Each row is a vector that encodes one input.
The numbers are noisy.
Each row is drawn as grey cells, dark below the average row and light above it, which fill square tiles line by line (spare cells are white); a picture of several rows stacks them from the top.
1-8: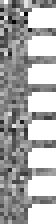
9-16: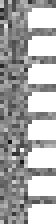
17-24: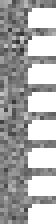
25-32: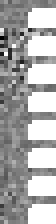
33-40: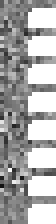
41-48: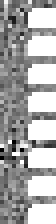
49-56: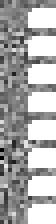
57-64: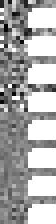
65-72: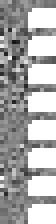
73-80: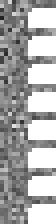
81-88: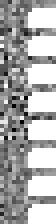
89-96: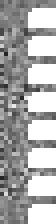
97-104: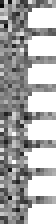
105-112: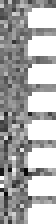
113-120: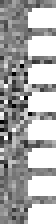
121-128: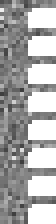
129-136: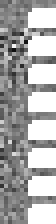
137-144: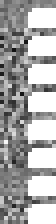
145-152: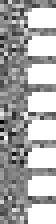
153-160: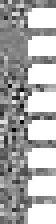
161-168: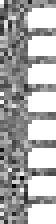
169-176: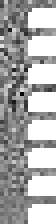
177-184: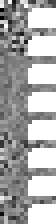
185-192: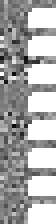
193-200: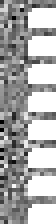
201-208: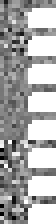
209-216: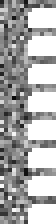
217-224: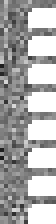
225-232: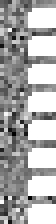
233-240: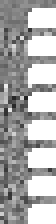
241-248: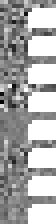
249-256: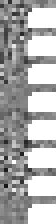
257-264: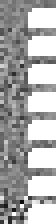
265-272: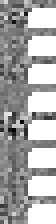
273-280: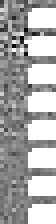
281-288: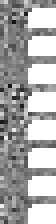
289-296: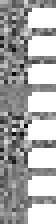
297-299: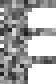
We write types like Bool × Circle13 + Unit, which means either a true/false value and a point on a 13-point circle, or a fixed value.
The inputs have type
Bool × (Tree8 + Unit) × Tree10 + Unit.
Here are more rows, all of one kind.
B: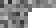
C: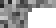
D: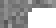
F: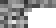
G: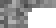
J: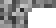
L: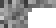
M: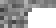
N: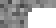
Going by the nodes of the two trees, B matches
J and M.
